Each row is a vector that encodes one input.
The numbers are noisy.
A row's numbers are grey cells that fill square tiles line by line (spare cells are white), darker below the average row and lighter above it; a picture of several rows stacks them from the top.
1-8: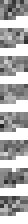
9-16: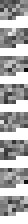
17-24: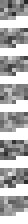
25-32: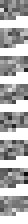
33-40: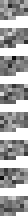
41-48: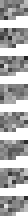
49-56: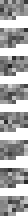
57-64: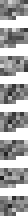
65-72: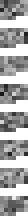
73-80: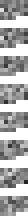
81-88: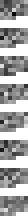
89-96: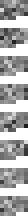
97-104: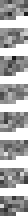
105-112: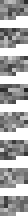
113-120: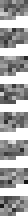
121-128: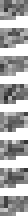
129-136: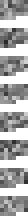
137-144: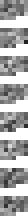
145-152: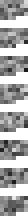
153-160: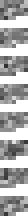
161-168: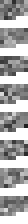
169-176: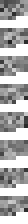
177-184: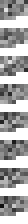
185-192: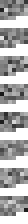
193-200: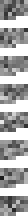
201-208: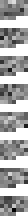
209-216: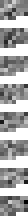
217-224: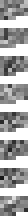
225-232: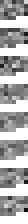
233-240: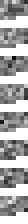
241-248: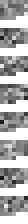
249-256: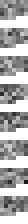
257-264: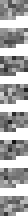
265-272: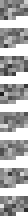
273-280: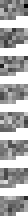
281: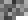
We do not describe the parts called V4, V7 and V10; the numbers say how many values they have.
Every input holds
a value of V7, together with either a value of V4 and a value of V10, or a list of up to three points on a 5-point line.
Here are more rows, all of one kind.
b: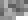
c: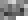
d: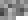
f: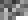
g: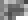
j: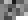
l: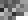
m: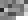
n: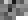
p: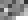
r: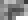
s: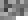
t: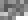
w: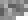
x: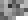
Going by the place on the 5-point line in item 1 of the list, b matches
g, j, p and r.
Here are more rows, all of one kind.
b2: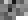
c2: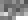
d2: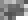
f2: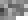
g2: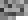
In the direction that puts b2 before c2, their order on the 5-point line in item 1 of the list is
b2, c2, d2, f2, g2.
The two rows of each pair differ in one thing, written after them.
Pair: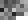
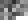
the place on the 5-point line in item 1 of the list
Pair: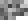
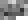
the value of V7
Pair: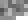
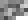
the value of V7
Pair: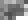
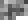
the place on the 5-point line in item 1 of the list
